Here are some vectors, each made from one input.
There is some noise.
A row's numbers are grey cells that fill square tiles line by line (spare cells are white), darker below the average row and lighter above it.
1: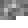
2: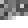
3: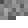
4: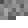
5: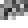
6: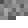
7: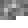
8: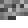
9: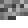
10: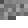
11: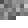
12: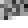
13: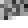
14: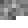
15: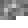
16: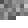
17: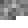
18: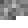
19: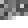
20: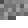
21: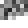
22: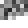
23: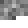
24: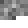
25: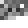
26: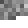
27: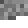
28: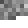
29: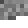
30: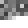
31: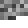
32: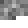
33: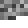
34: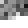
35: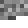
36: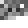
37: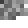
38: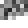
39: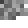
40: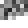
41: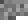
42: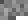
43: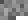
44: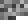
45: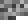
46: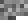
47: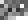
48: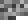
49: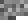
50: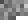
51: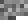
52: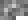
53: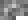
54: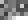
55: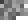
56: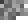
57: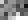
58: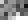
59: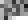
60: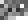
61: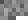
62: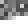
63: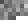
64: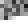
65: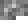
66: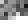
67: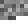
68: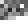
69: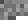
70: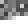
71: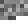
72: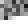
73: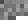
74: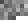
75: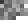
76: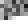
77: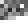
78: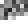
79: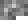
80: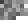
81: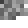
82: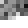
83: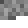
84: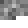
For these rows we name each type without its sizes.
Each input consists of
either a point on a line, or a node of a tree.
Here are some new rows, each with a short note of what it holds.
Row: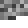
a node of a tree
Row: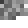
a node of a tree
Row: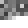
a point on a line
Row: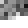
a point on a line
